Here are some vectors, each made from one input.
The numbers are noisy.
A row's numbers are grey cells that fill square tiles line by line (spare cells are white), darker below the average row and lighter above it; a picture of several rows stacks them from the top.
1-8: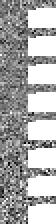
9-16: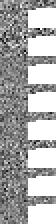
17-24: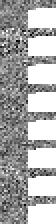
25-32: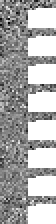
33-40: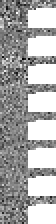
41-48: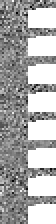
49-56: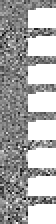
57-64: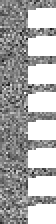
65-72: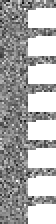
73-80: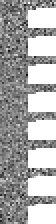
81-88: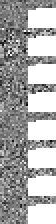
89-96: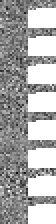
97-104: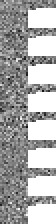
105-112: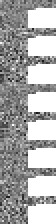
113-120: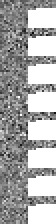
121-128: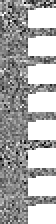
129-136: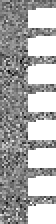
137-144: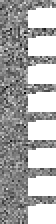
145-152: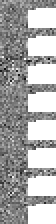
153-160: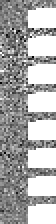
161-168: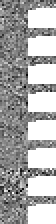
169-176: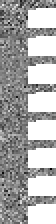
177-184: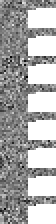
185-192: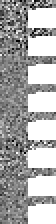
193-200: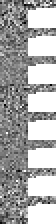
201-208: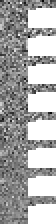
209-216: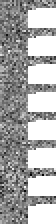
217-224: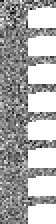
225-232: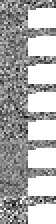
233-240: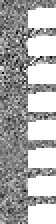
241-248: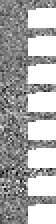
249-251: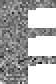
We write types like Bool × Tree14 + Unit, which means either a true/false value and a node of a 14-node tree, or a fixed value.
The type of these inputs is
Label6 × Line8 + Line6 + Tree7.
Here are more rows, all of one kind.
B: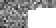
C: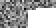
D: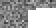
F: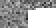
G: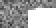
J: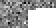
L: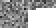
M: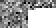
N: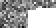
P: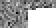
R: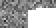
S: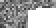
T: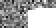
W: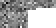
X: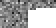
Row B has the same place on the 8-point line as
D, J, R and X.
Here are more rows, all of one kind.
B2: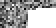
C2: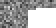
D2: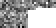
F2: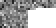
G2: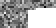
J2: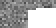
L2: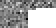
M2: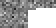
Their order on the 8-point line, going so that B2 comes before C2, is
J2, F2, G2, B2, L2, C2, M2, D2.
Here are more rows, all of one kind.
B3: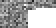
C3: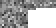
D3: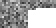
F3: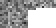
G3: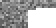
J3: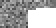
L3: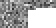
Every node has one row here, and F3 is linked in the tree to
J3 and L3.
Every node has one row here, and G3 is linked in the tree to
D3 and J3.
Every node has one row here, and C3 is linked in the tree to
B3.
